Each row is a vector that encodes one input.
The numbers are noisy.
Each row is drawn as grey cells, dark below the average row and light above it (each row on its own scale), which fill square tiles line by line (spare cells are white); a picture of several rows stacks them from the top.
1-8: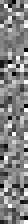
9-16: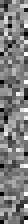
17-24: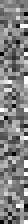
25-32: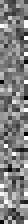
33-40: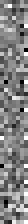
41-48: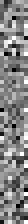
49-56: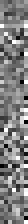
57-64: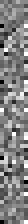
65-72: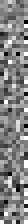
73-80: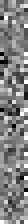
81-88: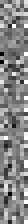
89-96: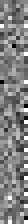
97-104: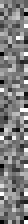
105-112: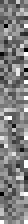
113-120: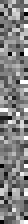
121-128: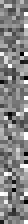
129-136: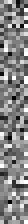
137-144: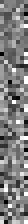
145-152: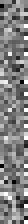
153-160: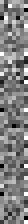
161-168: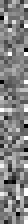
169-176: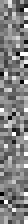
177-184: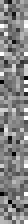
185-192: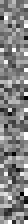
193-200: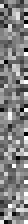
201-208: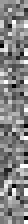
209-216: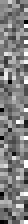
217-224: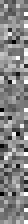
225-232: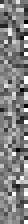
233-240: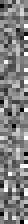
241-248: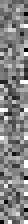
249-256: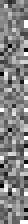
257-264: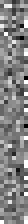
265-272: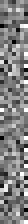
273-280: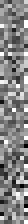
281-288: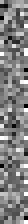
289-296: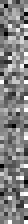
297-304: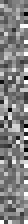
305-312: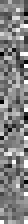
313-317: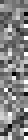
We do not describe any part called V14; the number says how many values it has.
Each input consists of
a value of V14, together with either a node of an 18-node tree, or three true/false values.
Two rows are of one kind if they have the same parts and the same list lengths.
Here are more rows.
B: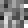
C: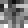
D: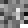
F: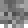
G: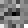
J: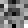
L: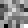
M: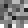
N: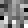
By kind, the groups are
B, C, F, G, J, L, M, N
D

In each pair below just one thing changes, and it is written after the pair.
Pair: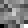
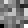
one of the three true/false values
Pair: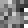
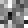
one of the three true/false values
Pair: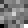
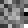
one of the three true/false values
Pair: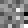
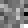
the value of V14
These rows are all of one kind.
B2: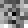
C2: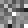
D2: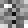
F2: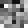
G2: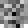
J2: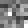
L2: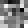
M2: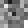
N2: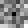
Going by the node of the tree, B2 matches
D2, G2 and M2.
